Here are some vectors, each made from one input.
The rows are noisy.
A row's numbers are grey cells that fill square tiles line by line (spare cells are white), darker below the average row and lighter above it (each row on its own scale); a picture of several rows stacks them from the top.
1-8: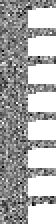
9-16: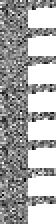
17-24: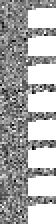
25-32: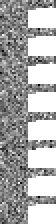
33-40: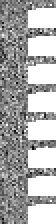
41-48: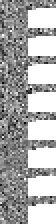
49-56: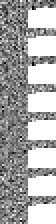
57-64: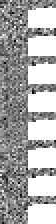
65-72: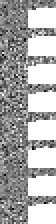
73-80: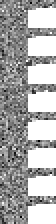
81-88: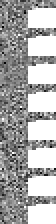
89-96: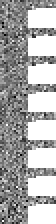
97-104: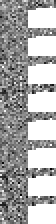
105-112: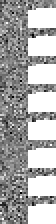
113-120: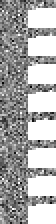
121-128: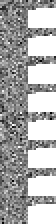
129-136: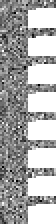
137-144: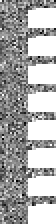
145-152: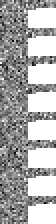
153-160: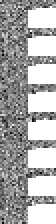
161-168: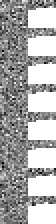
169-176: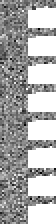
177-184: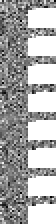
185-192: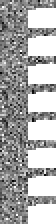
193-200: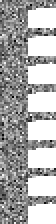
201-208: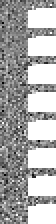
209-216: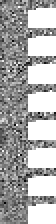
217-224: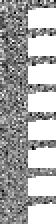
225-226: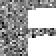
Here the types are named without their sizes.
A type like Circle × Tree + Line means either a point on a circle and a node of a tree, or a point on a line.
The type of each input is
Bool × Bool × Bool × Bool + Line.
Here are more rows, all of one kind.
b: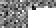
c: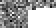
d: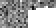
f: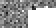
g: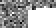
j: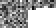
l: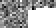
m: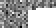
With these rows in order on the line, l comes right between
d and j.
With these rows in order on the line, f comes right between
b and d.
